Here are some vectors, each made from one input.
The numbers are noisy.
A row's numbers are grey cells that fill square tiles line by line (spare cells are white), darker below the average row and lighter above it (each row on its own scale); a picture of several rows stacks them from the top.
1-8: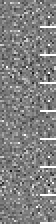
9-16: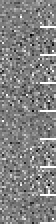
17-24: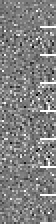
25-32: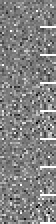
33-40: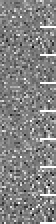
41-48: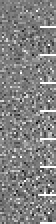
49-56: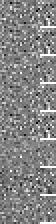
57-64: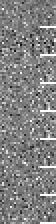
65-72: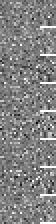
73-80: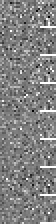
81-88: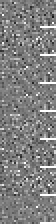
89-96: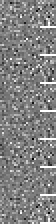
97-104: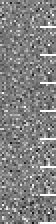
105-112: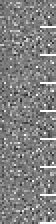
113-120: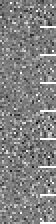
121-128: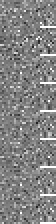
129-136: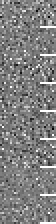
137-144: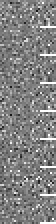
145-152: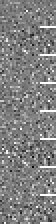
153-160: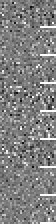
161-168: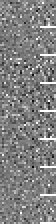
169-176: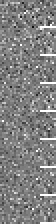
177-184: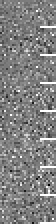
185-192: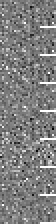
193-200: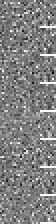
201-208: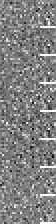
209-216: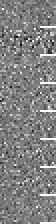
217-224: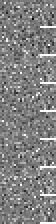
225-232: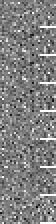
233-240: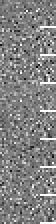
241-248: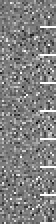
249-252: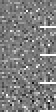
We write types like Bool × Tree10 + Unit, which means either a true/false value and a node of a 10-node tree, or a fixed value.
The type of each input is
Bool × Line7 + Circle8 × Circle8.
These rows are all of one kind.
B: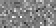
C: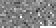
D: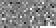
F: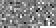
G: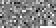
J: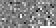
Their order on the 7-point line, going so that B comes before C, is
D, B, F, J, C, G.
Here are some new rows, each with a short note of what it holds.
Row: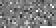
a point on each of two 8-point circles
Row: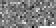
a point on each of two 8-point circles
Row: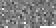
a point on each of two 8-point circles
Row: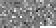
a point on a 7-point line and a true/false value
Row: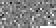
a point on a 7-point line and a true/false value
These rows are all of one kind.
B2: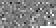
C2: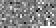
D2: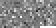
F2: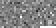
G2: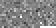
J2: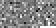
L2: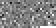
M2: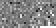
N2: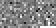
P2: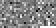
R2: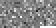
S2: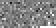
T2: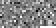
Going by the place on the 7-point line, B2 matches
F2 and S2.
